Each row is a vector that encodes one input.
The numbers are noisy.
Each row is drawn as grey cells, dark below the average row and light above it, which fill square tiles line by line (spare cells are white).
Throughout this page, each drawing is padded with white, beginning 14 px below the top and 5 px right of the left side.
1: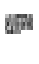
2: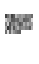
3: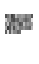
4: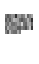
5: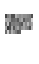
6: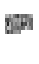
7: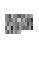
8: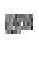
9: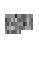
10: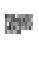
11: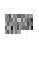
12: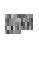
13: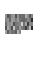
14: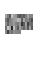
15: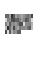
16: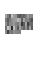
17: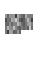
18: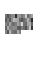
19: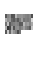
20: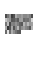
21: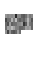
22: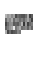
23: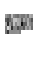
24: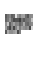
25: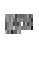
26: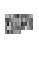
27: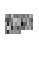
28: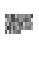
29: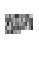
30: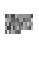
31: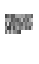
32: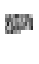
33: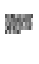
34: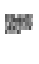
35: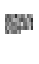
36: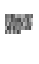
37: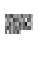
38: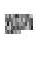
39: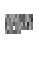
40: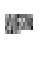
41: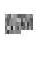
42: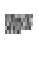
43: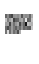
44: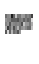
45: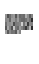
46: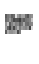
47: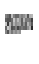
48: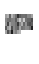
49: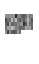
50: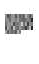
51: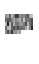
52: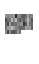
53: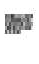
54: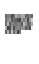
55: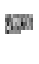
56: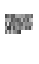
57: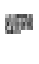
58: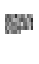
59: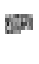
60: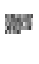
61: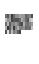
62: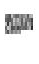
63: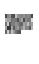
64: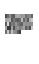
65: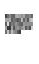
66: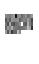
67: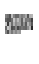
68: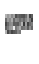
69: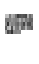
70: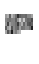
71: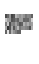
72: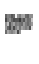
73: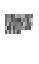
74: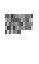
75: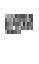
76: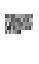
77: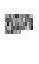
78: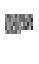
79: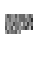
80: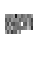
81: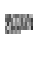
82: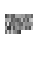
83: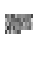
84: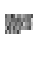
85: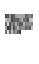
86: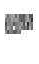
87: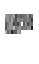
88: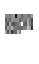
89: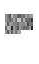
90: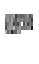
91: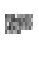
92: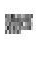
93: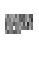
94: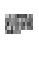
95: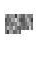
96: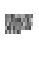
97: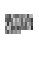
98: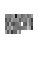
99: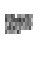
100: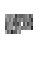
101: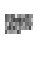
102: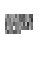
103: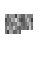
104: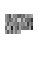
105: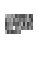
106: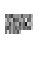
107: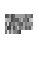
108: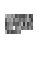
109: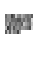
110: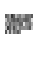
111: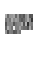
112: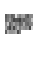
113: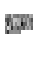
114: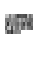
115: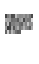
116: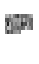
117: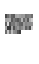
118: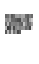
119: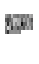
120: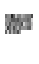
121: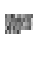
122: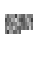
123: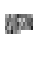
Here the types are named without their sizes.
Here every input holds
either four true/false values, or a list of points on a line.
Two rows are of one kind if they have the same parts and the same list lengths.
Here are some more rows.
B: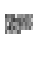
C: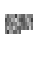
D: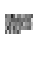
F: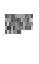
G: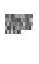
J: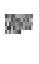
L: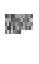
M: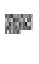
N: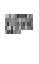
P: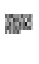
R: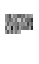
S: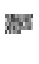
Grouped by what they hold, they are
B
C, N, R
D, S
F, G, J, L
M, P

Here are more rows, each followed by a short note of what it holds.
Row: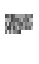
a list of two items
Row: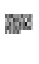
the empty list
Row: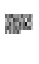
the empty list
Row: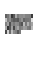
a list of three items
